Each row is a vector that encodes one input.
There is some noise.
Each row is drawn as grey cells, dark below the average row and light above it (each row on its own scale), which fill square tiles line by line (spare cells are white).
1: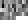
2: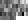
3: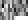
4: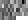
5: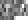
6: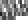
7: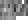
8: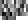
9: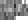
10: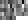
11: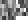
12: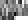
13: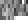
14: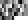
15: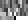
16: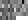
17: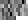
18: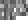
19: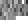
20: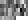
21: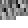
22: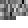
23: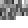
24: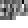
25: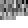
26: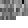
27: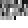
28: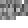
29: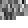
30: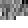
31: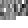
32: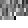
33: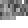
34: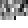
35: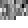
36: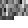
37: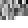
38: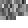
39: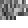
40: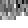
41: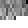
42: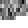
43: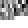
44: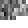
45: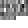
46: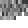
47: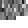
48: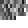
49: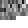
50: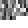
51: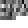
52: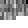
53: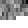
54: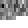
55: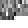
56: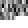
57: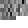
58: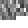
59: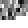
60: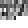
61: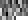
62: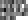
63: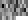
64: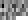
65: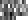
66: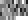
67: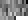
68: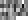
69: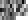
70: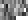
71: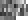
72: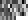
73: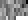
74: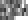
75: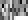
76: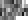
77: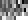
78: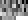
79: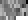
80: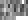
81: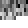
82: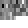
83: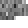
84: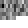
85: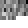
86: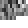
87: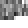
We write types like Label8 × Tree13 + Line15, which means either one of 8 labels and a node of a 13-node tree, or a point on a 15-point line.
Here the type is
Bool × (Line5 + Line8).
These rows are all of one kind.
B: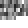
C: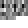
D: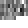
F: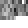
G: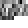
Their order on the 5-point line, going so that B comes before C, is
D, B, F, C, G.
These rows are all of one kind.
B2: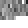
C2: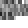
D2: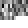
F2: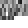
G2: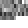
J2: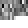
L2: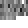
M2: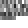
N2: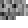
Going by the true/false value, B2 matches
D2, J2 and L2.
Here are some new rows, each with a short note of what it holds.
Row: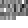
a point on a 5-point line and a true/false value
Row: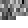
a point on an 8-point line and a true/false value
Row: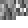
a point on an 8-point line and a true/false value
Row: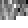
a point on an 8-point line and a true/false value
